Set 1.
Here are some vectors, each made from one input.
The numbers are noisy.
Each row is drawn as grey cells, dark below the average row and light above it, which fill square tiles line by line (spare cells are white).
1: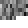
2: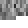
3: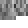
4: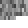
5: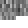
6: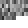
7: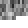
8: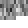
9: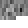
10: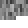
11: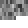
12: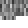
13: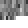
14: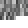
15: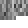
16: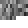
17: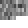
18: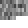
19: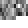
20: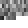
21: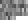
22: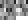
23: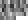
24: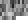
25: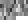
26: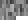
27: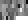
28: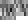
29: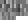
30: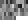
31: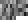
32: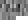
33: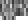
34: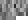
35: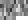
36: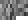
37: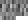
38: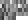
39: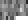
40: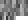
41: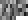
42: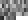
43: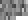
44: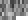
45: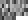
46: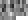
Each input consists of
one of 9 labels.
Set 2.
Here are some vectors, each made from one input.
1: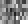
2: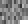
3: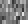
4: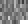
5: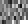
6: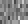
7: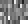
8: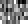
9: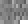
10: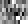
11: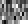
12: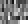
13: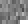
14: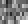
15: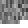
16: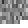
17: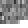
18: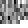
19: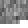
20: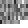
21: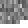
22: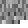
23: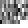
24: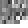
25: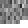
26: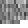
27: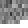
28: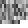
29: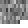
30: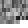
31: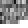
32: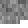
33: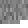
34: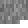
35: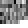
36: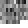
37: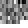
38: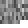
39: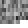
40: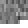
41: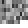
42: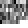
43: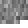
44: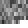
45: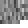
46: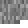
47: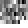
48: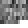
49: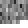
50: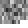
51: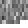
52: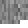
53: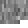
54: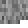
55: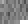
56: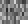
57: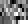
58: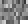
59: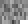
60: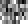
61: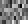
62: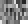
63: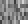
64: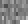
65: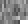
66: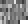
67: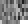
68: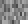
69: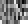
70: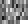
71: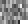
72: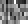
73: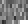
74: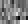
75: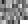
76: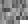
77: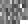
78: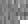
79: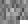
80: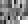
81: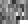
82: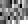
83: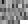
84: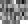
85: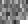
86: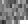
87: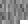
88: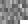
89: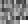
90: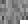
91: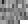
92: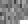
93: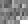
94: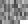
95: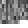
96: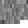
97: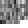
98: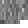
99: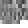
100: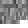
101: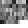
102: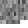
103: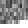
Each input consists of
a node of a 16-node tree.
